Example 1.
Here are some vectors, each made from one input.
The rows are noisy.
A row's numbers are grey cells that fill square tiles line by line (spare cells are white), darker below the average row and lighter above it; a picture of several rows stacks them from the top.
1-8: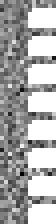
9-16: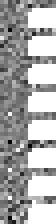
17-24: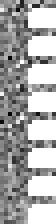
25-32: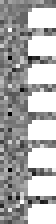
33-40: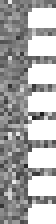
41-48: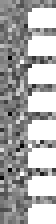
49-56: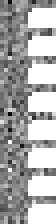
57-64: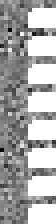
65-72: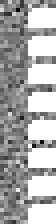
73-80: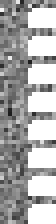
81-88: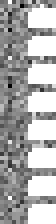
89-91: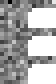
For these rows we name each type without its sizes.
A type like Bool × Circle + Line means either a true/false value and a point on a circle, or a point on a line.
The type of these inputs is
(Bool × Bool × Bool + Tree) × Tree.
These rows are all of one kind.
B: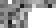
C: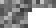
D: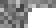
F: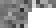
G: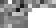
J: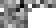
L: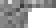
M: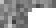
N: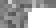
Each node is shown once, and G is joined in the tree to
J and N.
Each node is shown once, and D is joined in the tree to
J.
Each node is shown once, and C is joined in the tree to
B.
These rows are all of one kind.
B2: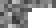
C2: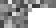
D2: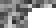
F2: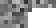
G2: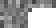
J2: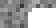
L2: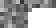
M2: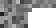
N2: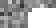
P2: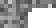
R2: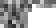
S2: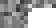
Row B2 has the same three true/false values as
F2, L2, M2 and R2.
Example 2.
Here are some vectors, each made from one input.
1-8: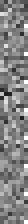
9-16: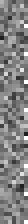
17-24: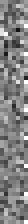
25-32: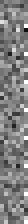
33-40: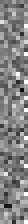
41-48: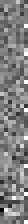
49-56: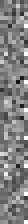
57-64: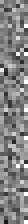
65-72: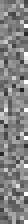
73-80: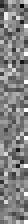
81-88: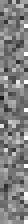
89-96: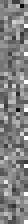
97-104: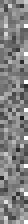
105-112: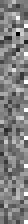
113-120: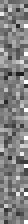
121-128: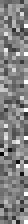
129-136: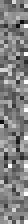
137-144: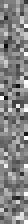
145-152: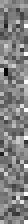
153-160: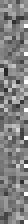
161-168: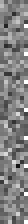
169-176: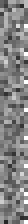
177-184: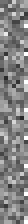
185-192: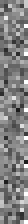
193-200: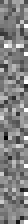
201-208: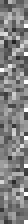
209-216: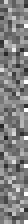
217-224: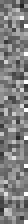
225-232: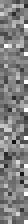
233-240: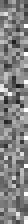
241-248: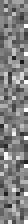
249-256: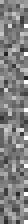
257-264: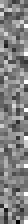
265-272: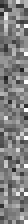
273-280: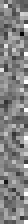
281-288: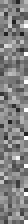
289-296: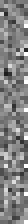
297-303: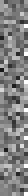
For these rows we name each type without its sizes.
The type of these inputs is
Label × (Label + Line).
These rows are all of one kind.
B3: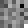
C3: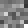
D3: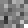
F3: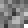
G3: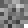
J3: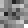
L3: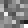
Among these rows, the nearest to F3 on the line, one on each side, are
J3 and L3.
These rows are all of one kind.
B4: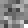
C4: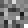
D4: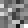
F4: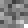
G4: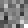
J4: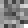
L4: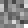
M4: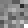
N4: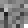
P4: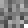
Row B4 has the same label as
F4 and J4.
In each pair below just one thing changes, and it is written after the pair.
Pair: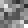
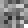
the label
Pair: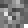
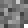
the label
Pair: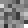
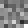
the place on the line
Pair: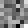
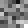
the place on the line
